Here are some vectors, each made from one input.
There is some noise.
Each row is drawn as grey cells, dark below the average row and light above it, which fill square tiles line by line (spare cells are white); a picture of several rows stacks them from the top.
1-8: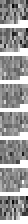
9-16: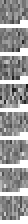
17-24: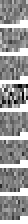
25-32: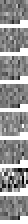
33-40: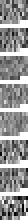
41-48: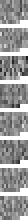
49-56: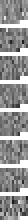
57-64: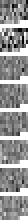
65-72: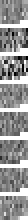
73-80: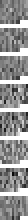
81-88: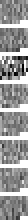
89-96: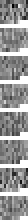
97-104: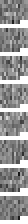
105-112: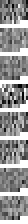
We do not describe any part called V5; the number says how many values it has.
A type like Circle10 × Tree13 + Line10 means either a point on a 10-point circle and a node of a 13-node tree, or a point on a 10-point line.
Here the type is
List3(Bool × V5).
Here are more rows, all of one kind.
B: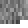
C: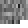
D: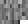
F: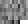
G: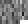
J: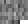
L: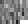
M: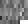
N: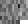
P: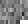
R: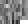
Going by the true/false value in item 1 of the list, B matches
G, L, P and R.
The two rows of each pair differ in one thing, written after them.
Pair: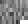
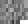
the value of V5 in item 1 of the list
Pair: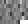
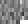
the true/false value in item 1 of the list
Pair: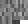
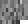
the value of V5 in item 1 of the list
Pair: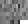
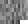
the true/false value in item 1 of the list
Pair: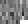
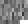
the value of V5 in item 1 of the list
